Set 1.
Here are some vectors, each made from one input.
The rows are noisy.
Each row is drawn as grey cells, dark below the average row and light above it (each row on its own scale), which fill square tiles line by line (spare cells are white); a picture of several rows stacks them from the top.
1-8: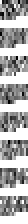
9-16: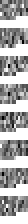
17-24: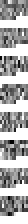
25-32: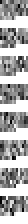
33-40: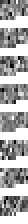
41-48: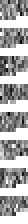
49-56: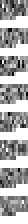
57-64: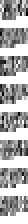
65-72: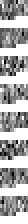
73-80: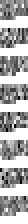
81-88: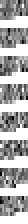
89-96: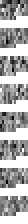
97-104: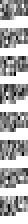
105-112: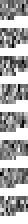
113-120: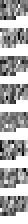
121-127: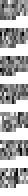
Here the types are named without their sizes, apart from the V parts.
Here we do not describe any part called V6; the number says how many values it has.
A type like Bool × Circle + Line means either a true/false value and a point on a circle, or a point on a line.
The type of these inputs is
(Circle + Unit) × Line × V6.
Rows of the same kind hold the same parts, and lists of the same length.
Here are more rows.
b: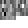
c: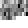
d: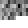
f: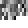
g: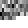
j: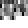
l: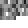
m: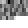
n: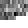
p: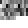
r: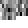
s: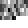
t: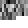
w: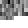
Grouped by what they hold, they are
b, d, g, j, l, p, s
c, f, m, n, r, t, w

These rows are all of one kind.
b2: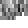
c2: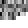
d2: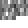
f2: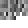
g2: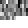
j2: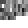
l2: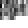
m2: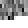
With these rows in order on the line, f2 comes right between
c2 and d2.
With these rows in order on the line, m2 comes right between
j2 and l2.
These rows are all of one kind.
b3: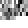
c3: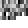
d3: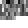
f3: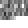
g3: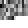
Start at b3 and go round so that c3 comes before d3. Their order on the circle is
b3, f3, g3, c3, d3.
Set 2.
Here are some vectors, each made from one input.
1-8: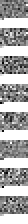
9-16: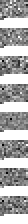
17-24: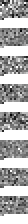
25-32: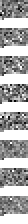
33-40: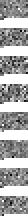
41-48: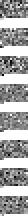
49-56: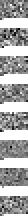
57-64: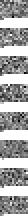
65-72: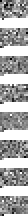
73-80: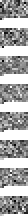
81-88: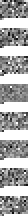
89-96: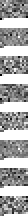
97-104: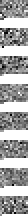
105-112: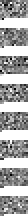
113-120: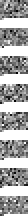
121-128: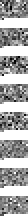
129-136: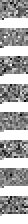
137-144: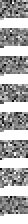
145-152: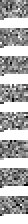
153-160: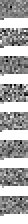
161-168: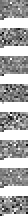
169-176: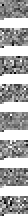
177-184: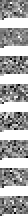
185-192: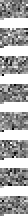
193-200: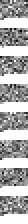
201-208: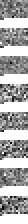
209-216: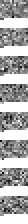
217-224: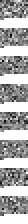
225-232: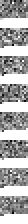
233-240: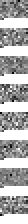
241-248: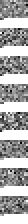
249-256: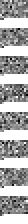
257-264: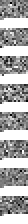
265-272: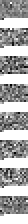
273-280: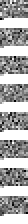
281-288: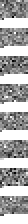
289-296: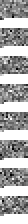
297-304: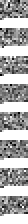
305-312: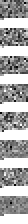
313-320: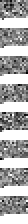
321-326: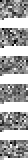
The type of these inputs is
Bool × Bool × Bool × Bool + Tree18 × Tree19 + Unit.
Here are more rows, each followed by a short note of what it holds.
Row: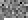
a node of an 18-node tree and a node of a 19-node tree
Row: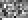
a node of an 18-node tree and a node of a 19-node tree
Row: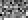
a node of an 18-node tree and a node of a 19-node tree
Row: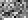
a node of an 18-node tree and a node of a 19-node tree
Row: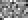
four true/false values
